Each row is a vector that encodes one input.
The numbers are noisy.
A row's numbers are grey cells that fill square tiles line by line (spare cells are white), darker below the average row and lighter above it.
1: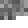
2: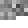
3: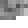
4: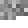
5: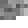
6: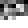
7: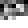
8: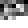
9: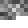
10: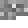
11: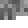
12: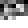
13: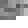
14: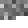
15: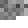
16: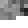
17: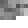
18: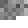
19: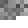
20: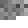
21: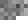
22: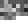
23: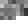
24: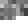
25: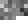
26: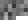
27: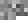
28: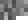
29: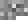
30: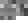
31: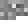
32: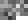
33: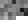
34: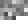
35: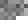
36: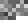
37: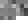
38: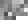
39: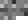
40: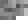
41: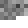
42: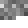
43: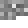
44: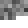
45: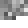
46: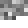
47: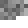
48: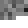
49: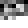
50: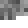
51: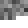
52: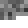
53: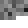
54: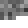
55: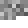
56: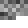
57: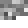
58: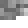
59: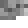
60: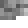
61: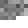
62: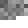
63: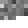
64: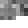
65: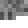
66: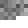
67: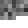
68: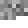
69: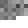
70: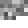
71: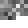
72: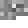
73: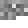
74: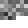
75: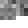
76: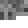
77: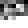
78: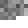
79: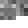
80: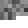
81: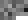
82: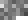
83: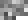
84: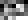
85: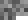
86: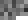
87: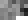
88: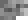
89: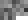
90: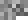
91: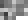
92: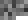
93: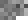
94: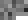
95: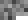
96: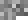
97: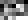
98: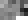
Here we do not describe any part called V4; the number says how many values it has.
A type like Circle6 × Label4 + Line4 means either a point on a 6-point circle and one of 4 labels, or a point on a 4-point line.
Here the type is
List2(Bool × V4).
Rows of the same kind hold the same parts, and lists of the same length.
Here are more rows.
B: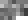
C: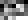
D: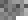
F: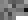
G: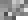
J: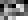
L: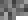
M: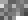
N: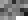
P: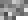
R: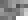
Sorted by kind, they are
B, F, L, M, N
C, J
D, G, P, R

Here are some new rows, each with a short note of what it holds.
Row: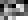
the empty list
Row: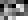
the empty list
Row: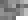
a list of one item
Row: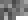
a list of two items
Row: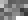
a list of two items
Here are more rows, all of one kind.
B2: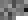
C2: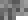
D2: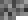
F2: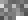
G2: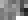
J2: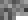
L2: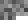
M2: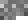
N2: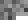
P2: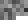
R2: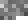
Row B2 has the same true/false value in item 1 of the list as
D2 and G2.
